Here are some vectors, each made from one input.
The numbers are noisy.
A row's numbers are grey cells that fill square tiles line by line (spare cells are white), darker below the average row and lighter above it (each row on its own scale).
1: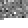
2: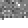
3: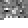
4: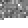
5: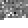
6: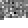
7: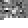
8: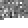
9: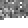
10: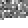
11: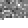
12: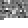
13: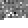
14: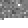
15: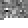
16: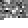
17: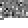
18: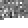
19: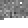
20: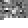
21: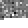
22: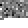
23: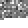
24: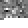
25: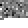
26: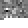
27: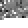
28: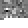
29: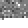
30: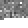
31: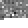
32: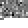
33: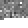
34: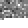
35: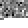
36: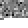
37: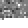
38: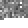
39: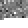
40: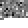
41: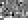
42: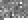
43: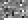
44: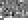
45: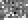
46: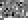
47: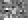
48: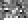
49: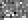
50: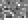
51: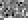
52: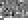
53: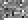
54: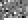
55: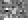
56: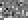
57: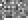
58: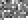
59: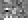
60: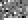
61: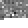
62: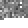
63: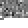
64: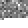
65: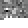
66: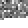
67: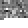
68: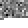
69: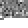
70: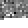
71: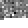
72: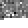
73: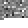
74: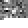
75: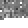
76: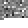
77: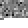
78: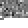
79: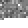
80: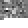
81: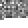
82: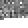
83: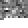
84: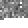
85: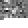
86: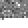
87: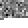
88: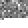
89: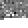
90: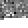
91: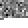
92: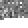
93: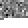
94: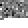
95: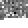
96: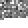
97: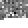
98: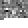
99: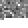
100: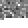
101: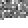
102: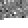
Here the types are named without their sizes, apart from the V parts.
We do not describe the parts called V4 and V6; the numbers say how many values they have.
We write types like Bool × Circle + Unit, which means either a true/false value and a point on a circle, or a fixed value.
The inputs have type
(Bool × V6 + Line) × V4.
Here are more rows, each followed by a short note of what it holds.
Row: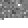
a point on a line and a value of V4
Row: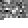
a true/false value, a value of V4 and a value of V6
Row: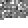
a point on a line and a value of V4
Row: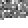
a point on a line and a value of V4
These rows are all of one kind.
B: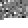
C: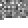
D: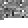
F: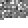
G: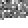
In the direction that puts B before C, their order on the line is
B, D, G, F, C.
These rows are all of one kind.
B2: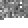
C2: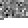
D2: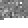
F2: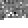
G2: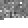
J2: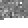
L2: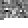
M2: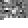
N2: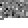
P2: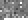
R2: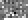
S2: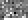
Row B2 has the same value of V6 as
F2, P2 and R2.
